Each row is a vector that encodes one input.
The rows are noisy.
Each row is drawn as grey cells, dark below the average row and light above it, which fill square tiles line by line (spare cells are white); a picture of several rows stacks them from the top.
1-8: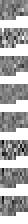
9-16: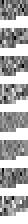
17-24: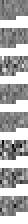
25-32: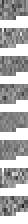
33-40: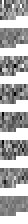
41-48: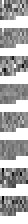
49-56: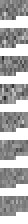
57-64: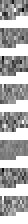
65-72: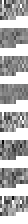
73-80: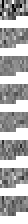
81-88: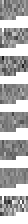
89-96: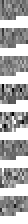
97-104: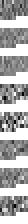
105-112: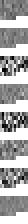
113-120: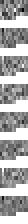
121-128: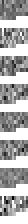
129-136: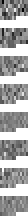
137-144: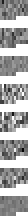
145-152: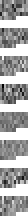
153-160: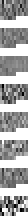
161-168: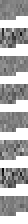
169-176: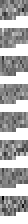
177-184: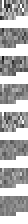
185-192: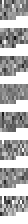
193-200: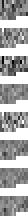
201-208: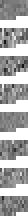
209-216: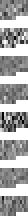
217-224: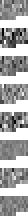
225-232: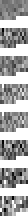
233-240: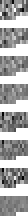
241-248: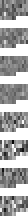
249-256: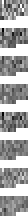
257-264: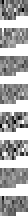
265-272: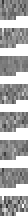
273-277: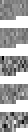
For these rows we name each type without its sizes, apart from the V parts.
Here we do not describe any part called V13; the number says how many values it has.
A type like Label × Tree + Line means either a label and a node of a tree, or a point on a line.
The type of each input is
Bool × (Circle + V13).
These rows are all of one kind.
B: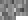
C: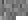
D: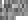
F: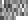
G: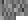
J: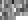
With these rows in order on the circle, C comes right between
G and J.
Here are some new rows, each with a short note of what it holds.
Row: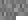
a point on a circle and a true/false value
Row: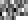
a point on a circle and a true/false value
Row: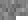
a true/false value and a value of V13
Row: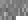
a point on a circle and a true/false value
